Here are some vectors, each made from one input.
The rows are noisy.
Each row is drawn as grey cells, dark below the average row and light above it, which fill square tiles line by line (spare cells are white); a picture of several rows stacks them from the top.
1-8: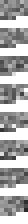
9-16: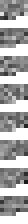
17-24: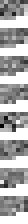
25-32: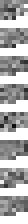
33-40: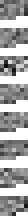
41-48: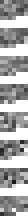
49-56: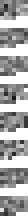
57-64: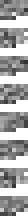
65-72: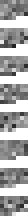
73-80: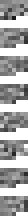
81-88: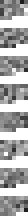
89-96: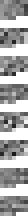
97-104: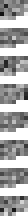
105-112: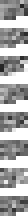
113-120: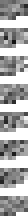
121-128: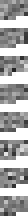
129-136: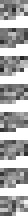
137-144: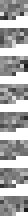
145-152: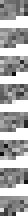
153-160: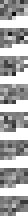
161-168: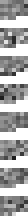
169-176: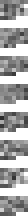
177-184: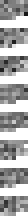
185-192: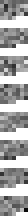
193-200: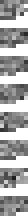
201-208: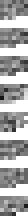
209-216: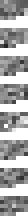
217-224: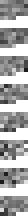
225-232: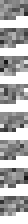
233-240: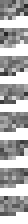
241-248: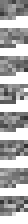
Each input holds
a point on a 10-point line, together with either a point on a 10-point line, or four true/false values.
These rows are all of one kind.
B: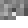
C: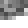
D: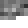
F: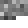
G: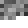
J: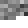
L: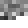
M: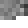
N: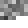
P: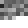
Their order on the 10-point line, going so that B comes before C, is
L, F, N, B, J, M, G, P, D, C.
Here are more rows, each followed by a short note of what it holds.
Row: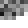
a point on each of two 10-point lines
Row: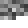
a point on a 10-point line and four true/false values
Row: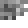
a point on each of two 10-point lines
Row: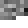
a point on a 10-point line and four true/false values
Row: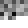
a point on each of two 10-point lines
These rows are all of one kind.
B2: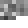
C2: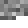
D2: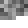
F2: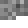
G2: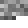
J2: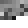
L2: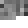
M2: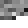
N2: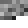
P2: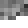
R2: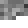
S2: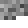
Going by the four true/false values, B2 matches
D2, G2 and R2.
